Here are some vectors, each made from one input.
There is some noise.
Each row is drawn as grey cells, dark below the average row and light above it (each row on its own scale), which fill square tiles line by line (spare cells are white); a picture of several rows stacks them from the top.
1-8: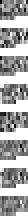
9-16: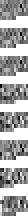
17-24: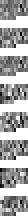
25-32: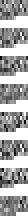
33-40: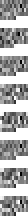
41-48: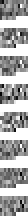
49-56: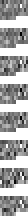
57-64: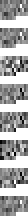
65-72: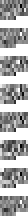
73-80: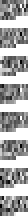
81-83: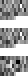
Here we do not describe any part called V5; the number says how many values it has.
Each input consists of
a point on a 4-point line and a true/false value, together with either a point on a 4-point line, or a value of V5.
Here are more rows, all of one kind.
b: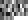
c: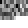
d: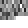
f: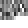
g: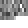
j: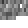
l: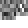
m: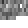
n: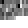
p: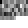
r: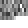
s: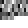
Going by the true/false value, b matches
c, n, p and s.
